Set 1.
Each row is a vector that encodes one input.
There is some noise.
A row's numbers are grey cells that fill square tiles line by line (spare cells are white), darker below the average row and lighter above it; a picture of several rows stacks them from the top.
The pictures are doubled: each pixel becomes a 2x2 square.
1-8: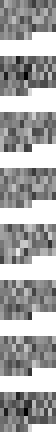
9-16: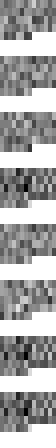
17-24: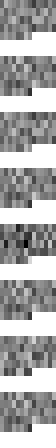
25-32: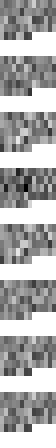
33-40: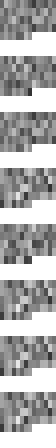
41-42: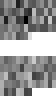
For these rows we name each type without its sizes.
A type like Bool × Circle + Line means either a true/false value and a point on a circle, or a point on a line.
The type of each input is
Line.
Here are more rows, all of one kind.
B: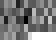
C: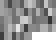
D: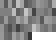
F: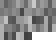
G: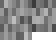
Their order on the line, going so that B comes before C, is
B, G, D, F, C.
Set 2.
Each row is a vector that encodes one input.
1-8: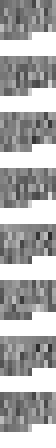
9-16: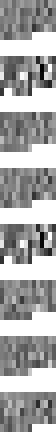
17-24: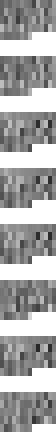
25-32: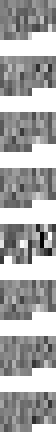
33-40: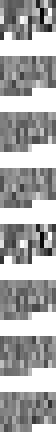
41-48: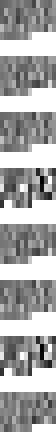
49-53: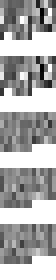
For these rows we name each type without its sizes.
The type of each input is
Circle + Unit.
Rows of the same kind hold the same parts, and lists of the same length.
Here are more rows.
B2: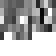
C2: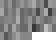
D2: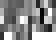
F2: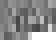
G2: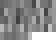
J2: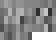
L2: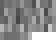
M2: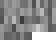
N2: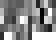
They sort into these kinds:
B2, D2, N2
C2, F2, G2, J2, L2, M2

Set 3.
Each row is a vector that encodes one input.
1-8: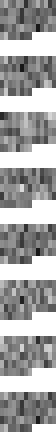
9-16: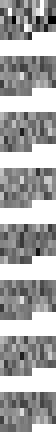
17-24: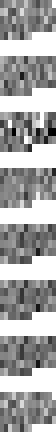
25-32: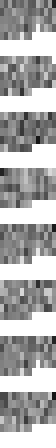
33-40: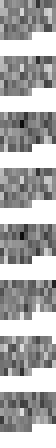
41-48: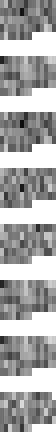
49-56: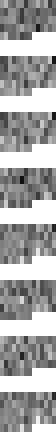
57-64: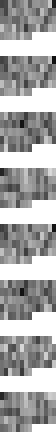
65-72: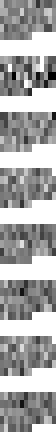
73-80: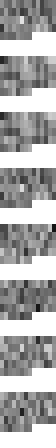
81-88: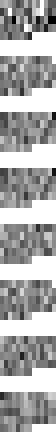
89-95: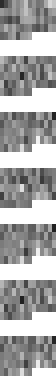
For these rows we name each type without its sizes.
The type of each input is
Circle + Unit.
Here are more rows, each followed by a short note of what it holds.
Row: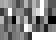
a fixed value
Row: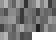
a point on a circle
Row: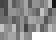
a point on a circle
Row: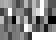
a fixed value
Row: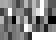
a fixed value
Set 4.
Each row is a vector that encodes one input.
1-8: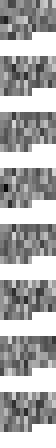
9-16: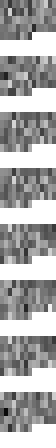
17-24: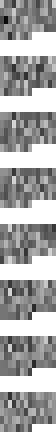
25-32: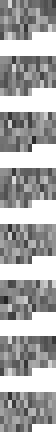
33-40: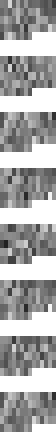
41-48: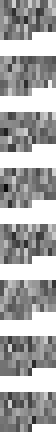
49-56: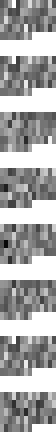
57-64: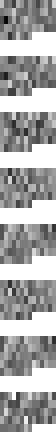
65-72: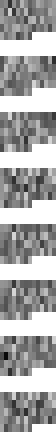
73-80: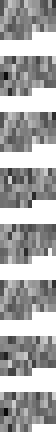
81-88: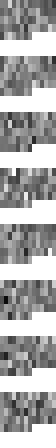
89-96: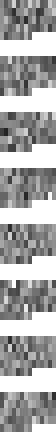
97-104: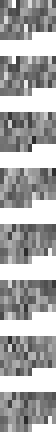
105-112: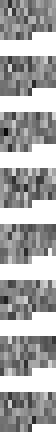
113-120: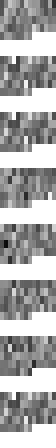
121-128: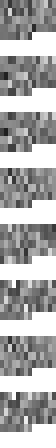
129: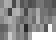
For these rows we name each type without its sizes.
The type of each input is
Circle.
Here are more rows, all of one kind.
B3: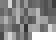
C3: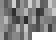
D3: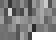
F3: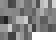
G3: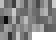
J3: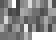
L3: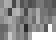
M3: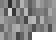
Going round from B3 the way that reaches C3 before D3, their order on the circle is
B3, J3, C3, M3, D3, F3, G3, L3.
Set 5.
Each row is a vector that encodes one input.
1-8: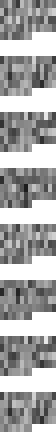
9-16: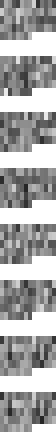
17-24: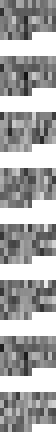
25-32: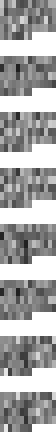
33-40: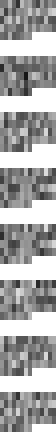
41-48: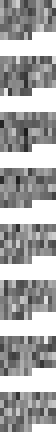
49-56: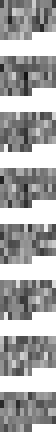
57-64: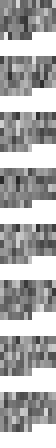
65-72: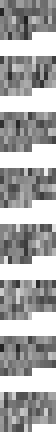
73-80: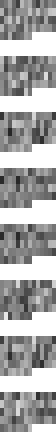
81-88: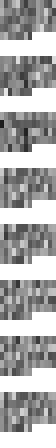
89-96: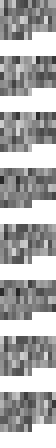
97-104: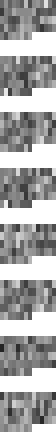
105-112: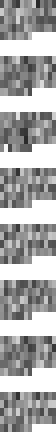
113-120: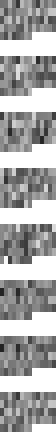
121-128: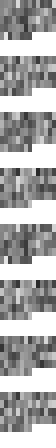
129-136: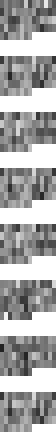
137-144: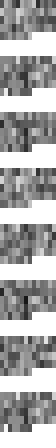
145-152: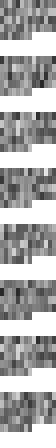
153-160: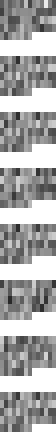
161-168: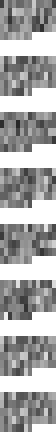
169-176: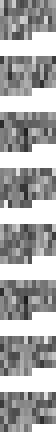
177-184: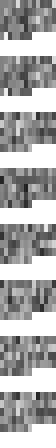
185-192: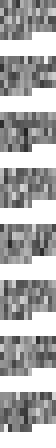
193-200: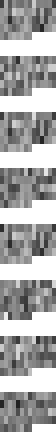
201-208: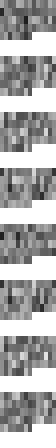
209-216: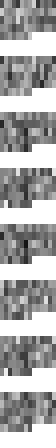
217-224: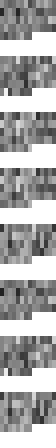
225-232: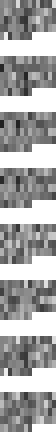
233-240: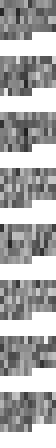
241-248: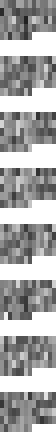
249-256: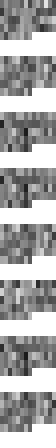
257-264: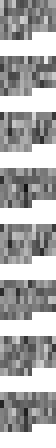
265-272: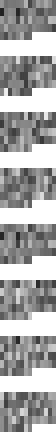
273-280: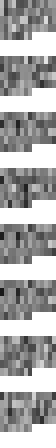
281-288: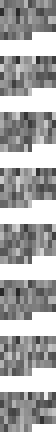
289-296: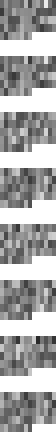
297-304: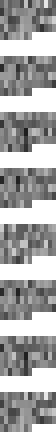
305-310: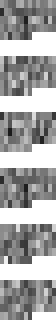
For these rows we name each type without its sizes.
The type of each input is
Circle.
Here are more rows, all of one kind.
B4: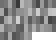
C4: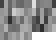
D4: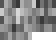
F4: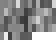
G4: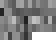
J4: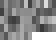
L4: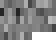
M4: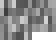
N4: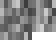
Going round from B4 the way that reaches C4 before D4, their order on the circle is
B4, M4, N4, F4, G4, L4, J4, C4, D4.
